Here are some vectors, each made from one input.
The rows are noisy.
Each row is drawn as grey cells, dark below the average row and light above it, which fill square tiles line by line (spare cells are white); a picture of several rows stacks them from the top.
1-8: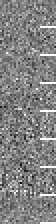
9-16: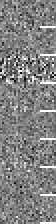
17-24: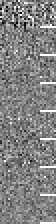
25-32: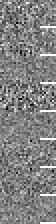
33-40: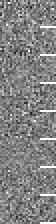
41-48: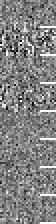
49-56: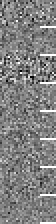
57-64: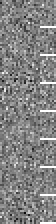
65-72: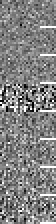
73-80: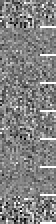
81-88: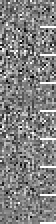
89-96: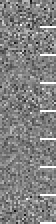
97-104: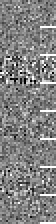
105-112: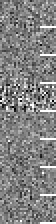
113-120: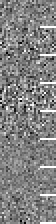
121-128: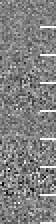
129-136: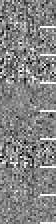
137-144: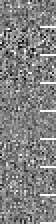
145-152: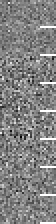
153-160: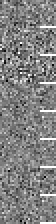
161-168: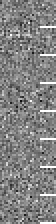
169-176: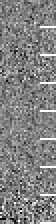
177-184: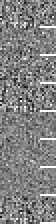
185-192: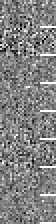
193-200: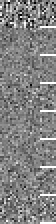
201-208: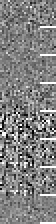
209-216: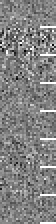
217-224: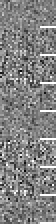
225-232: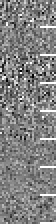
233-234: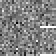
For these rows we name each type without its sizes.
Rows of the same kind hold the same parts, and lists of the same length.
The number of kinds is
5.
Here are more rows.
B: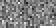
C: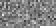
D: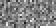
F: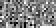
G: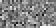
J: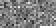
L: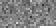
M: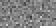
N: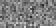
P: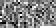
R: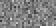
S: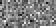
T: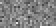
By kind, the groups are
B, C, D, L, M, N, R, T
F
G
J, P
S

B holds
four true/false values.
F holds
a point on a line.
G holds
a point on a circle, a label and a point on a line.
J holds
a point on a circle and two labels.
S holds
a label.
